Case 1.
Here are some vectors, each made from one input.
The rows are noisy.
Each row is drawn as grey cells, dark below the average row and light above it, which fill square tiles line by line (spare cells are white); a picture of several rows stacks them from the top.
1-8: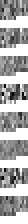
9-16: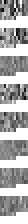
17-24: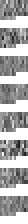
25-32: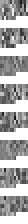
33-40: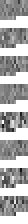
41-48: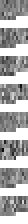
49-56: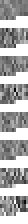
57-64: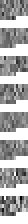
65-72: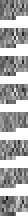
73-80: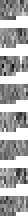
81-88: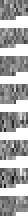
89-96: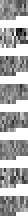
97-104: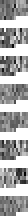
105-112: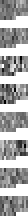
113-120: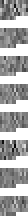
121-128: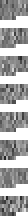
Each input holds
a node of a 9-node tree.
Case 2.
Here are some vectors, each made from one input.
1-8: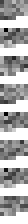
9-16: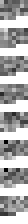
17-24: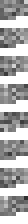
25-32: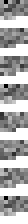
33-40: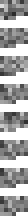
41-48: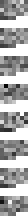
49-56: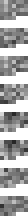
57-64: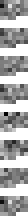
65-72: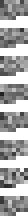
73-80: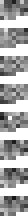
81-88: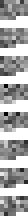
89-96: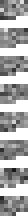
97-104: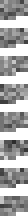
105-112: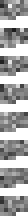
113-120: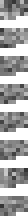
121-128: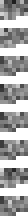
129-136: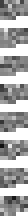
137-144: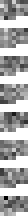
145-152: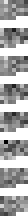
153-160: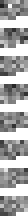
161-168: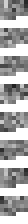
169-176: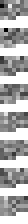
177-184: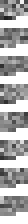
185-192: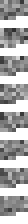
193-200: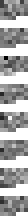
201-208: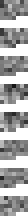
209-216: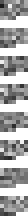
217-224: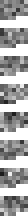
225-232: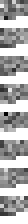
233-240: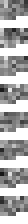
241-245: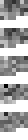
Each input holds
a node of a 20-node tree.
